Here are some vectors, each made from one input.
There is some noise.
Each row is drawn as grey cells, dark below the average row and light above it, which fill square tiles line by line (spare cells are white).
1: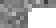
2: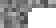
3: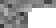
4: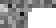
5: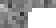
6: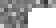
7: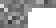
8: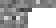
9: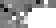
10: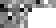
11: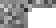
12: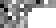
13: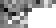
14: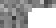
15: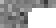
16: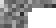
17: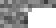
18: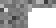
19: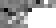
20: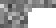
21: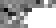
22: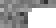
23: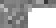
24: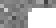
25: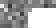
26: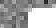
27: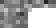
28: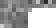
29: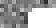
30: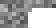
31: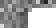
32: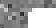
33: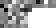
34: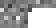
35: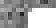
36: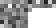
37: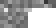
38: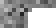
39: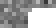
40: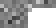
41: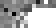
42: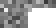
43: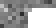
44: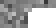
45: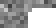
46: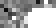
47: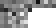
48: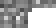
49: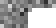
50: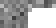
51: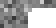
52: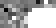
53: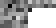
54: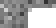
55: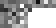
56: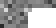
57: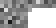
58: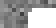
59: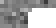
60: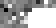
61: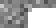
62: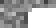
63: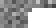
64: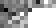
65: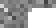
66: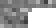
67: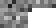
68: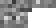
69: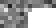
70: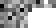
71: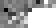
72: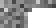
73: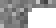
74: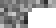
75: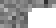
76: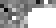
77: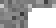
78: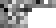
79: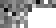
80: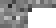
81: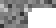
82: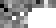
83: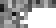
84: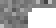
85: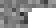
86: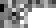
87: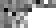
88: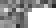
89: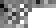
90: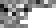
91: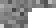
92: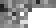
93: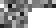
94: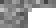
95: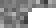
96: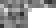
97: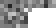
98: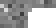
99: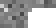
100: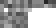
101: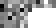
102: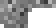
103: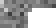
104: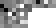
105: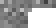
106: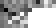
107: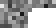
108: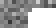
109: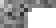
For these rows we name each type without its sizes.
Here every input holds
either a node of a tree, or a list of points on a line.
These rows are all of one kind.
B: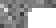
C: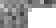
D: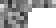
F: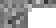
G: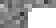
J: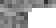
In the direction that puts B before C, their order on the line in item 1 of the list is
F, G, D, J, B, C.
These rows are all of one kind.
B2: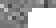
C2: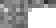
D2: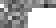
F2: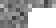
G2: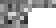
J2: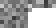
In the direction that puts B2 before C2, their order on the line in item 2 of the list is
F2, J2, B2, D2, G2, C2.
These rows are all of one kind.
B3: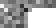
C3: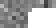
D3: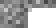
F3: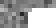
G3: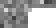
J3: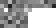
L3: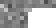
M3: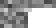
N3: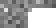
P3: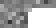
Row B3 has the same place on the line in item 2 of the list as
F3, J3 and M3.
